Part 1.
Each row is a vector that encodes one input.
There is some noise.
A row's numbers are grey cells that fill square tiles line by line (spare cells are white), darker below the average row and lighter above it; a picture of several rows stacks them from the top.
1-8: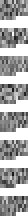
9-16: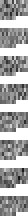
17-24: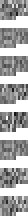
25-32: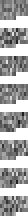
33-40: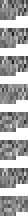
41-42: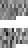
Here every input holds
a point on a 7-point line.
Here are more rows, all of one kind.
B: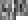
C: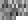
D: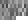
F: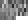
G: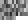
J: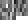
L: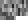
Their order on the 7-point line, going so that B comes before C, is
L, F, J, B, D, C, G.
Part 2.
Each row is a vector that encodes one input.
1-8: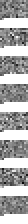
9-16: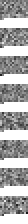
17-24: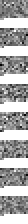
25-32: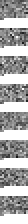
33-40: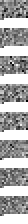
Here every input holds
a point on each of two 5-point lines.
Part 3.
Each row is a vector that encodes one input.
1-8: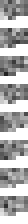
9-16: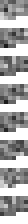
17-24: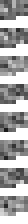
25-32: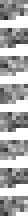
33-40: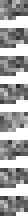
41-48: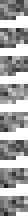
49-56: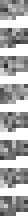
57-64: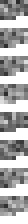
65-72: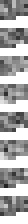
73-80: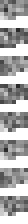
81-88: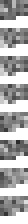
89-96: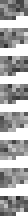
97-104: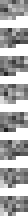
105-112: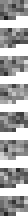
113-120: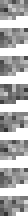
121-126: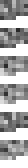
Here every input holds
a point on a 10-point circle.
